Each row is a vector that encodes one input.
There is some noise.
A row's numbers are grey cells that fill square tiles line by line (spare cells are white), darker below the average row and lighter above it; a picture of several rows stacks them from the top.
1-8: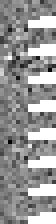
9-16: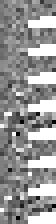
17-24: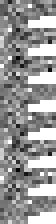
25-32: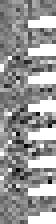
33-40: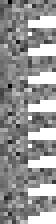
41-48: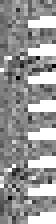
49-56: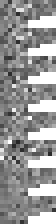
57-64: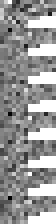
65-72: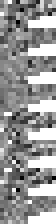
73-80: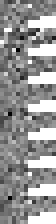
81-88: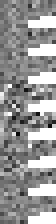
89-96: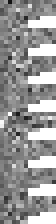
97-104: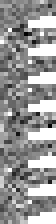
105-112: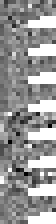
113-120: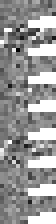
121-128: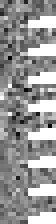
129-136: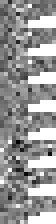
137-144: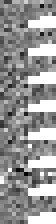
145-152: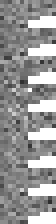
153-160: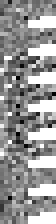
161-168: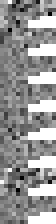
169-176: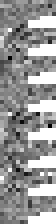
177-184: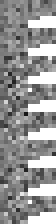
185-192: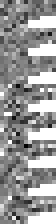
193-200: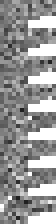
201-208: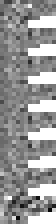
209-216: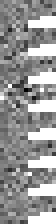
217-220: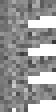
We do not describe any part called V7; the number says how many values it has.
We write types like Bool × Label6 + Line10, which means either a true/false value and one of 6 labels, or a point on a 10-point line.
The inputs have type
Line4 × Line5 + Line6 × Tree9 × (Tree9 + V7).
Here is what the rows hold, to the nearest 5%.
About 25% of them hold a point on a 4-point line and a point on a 5-point line. The rest hold a point on a 6-point line and a node of a 9-node tree, together with either a node of a 9-node tree, or a value of V7.
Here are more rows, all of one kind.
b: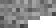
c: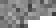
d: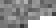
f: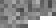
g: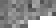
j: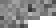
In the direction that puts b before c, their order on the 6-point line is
d, b, g, c, f, j.
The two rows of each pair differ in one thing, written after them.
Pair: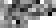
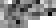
the place on the 4-point line
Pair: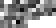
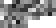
the place on the 5-point line
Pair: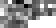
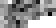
the place on the 5-point line
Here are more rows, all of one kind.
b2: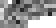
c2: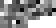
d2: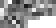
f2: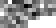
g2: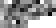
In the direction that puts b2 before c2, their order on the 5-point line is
f2, d2, b2, g2, c2.
